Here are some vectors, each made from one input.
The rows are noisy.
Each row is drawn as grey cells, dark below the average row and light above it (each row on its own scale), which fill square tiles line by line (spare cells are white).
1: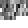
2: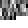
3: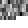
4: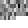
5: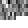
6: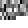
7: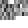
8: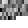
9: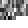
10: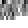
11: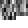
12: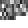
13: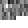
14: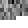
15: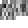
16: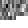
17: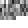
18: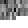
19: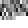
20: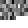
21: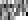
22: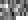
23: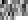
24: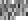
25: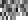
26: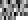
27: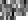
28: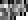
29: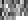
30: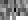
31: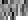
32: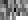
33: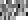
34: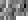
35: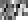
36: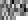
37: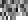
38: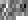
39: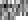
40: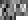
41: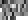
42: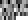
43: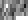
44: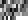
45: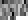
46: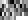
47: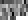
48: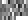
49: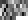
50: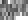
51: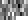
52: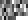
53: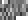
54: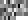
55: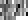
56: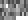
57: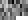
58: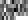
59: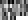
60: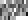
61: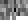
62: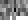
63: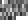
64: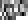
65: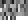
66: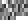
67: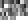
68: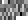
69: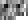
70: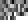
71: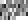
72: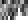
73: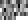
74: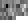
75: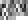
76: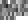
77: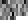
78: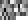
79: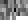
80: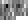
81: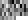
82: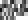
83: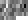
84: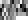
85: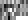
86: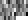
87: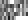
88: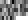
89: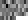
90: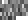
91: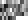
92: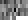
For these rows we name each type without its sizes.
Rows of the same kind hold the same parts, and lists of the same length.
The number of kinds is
2.
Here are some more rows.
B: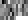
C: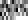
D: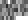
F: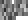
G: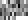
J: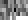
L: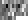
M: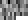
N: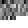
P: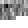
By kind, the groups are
B, C, D, F, G, L, M, N, P
J

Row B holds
a point on a circle, a label and a true/false value.
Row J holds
a fixed value.
